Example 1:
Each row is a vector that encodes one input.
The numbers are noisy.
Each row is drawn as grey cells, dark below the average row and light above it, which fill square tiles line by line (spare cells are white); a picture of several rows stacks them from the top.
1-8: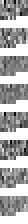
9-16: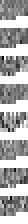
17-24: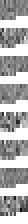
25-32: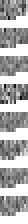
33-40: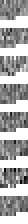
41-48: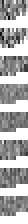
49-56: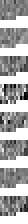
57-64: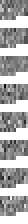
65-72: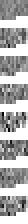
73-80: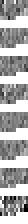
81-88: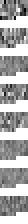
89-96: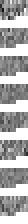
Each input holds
a list of up to three points on a 7-point line.
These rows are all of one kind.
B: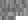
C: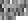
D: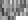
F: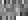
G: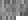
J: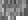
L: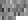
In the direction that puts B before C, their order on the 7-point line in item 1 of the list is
B, L, J, C, G, F, D.
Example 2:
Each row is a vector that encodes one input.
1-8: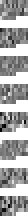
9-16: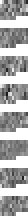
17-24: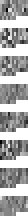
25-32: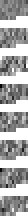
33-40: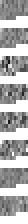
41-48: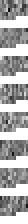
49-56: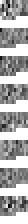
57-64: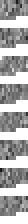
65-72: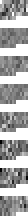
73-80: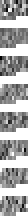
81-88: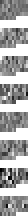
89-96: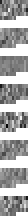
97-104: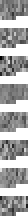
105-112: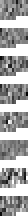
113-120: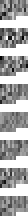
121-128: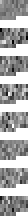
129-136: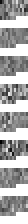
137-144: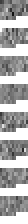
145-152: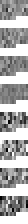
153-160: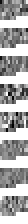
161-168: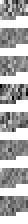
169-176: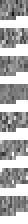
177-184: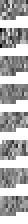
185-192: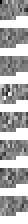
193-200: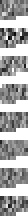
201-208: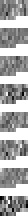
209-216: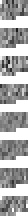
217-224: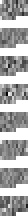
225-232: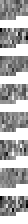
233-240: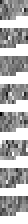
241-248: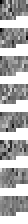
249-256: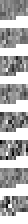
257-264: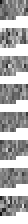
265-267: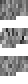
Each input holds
either one of 6 labels and one of 11 labels, or a point on a 9-point line.
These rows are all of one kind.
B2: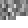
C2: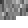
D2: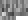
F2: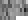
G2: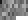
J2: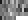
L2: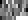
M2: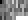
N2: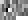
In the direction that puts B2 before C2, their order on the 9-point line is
B2, C2, M2, G2, D2, L2, F2, N2, J2.
